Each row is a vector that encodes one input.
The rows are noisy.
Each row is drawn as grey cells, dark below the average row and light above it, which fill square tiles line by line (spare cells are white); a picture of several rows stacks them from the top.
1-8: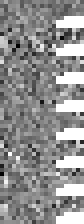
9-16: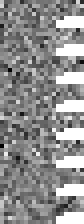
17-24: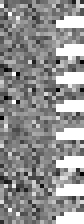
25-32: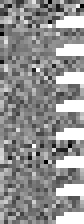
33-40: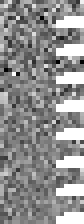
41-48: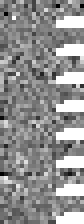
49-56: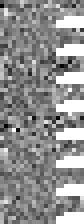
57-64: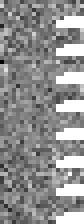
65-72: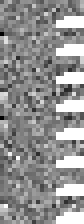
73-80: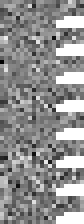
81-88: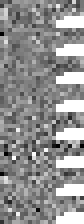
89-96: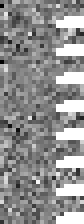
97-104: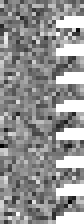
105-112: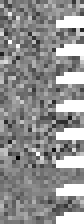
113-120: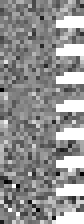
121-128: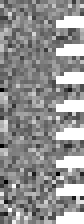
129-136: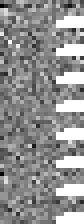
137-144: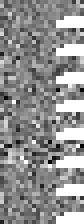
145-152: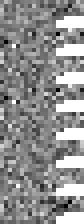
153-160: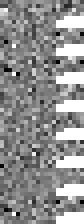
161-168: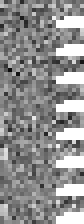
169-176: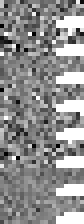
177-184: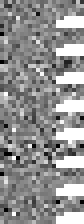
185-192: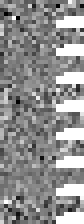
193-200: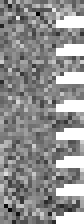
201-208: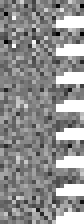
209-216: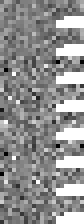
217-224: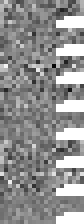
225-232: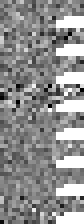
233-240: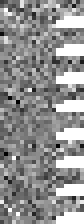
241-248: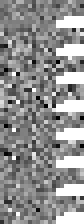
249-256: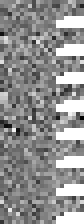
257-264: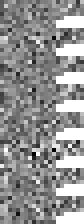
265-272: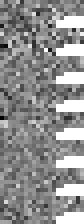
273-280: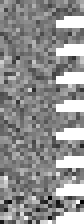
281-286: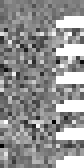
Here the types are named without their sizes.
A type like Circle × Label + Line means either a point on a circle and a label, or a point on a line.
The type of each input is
Tree + Unit.
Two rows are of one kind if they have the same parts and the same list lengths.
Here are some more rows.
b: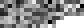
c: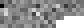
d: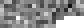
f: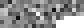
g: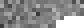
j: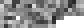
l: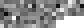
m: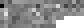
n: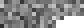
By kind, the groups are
b
c, d, f, g, j, l, m, n

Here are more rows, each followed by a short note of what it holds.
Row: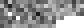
a node of a tree
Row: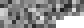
a node of a tree
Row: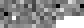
a node of a tree
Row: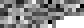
a fixed value
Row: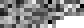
a fixed value
